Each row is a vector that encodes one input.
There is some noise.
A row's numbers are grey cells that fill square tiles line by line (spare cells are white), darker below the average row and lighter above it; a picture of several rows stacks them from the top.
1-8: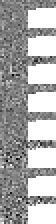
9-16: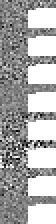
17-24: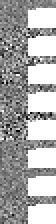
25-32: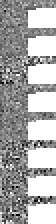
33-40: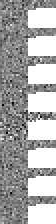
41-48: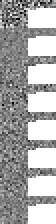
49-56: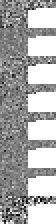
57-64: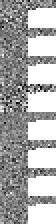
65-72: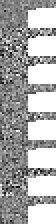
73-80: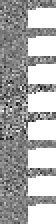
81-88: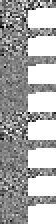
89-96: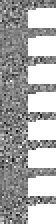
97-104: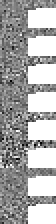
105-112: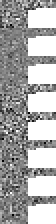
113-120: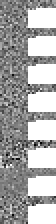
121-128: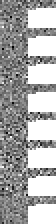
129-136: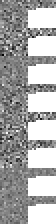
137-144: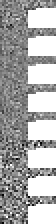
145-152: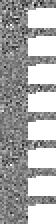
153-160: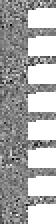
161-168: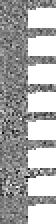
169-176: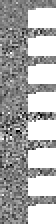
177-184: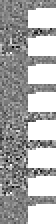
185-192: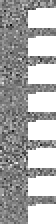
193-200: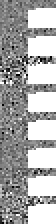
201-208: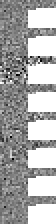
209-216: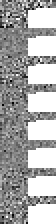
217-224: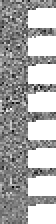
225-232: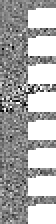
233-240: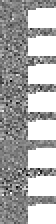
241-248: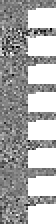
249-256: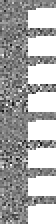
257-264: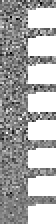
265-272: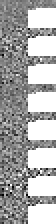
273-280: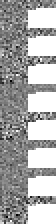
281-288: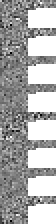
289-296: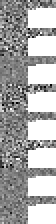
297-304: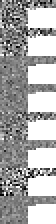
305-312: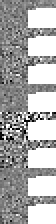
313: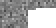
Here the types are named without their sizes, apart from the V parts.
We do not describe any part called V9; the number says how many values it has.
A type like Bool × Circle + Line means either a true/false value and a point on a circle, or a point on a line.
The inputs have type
Bool × (Circle × V9 + Unit) + Line.
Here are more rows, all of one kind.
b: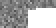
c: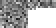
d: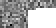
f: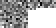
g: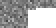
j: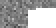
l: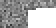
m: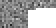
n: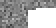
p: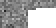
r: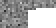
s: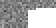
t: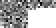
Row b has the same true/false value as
c, g, j and m.
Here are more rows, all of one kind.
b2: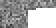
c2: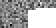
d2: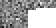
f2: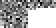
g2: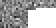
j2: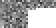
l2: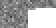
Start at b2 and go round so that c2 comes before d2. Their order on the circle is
b2, j2, g2, f2, c2, l2, d2.
